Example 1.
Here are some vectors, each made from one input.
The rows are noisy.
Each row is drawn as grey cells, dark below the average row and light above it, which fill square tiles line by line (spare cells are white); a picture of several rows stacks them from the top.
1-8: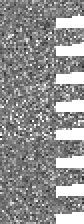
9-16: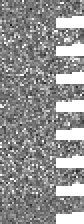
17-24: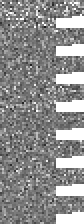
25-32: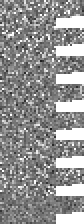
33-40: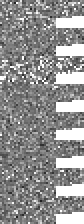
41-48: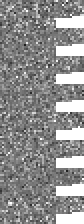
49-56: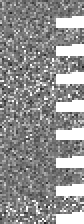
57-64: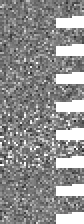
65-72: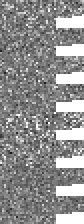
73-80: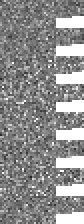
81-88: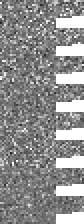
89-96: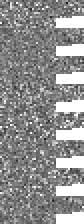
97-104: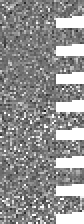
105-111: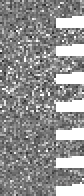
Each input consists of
one of 9 labels.
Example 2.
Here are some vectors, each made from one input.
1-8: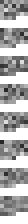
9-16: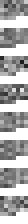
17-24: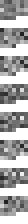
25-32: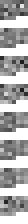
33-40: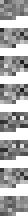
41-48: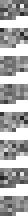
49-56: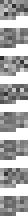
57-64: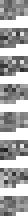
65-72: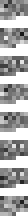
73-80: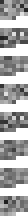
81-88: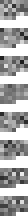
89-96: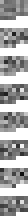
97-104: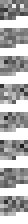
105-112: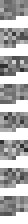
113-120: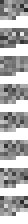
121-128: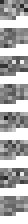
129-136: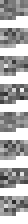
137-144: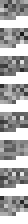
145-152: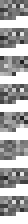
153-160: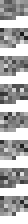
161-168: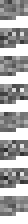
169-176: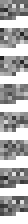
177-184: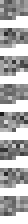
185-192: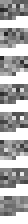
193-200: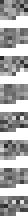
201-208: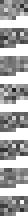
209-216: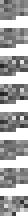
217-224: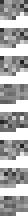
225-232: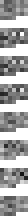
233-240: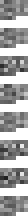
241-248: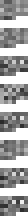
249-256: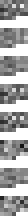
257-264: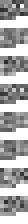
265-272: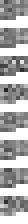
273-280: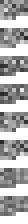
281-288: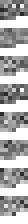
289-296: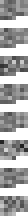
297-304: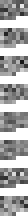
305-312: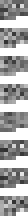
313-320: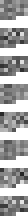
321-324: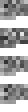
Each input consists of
a point on a 5-point line.
